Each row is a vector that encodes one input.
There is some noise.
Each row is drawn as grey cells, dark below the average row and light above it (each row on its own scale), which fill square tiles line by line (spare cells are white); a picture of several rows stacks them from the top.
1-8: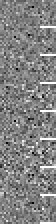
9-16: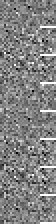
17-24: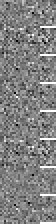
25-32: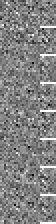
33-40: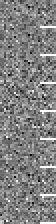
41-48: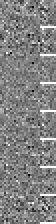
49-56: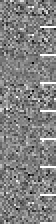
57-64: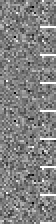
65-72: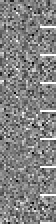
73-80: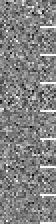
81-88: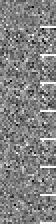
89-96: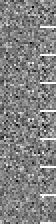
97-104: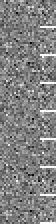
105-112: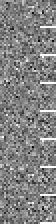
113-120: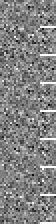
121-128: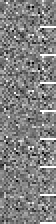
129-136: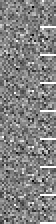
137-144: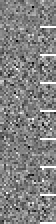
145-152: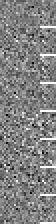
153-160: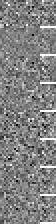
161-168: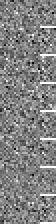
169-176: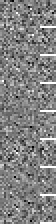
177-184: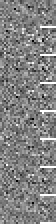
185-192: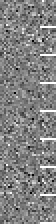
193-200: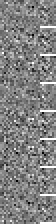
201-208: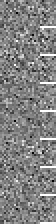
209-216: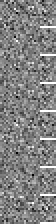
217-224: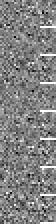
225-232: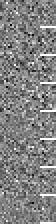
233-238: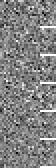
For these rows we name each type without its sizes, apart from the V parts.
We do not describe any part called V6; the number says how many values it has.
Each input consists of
either four true/false values and a value of V6, or a list of points on a line.
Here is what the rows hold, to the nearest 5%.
About 55% of them hold four true/false values and a value of V6. The rest are lists of points on a line.
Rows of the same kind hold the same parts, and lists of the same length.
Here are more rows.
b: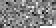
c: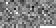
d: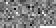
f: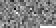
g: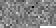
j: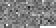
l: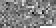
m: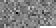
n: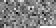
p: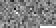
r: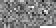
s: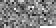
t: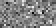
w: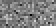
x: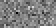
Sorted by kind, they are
b, l, t
c, d, f, g, j, p
m, n, x
r, s
w

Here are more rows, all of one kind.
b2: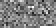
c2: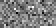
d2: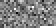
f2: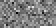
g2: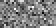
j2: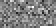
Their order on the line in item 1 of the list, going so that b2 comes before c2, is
b2, j2, d2, g2, c2, f2.
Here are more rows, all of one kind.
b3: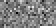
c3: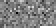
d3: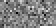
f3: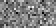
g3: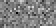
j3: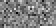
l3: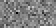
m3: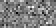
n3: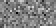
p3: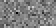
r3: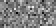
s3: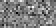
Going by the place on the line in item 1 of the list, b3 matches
d3, j3 and r3.
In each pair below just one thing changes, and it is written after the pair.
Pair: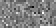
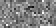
one of the four true/false values
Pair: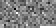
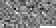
one of the four true/false values
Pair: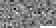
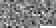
one of the four true/false values
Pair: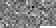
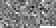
one of the four true/false values
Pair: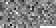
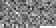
the value of V6
